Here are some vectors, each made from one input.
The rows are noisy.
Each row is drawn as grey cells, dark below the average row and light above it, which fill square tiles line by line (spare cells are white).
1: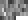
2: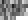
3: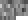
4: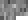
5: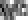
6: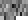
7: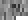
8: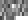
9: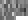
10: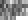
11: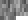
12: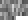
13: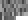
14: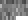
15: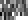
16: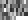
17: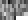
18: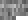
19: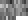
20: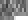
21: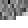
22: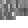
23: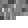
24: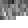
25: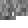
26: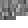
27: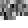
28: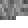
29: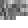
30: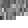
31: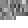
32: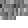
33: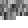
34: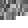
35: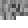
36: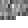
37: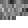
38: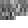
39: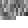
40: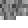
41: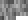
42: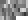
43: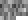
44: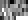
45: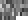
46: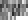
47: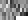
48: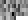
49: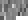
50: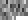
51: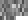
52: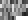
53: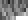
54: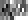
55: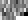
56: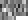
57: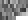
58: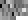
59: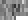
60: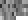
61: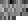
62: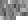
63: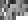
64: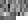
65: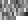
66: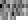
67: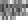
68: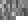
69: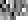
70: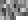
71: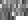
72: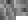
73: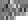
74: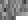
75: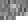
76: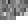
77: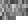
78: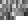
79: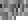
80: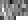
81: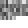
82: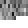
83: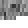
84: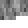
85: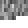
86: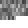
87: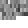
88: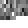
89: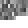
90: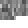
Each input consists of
either one of 6 labels and a true/false value, or one of 9 labels.
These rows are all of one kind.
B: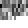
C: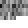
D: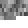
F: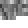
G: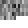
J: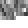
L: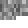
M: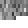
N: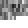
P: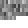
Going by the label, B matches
C, G, N and P.
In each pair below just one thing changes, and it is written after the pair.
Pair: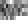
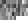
the label
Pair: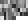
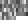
the true/false value
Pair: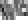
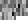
the true/false value
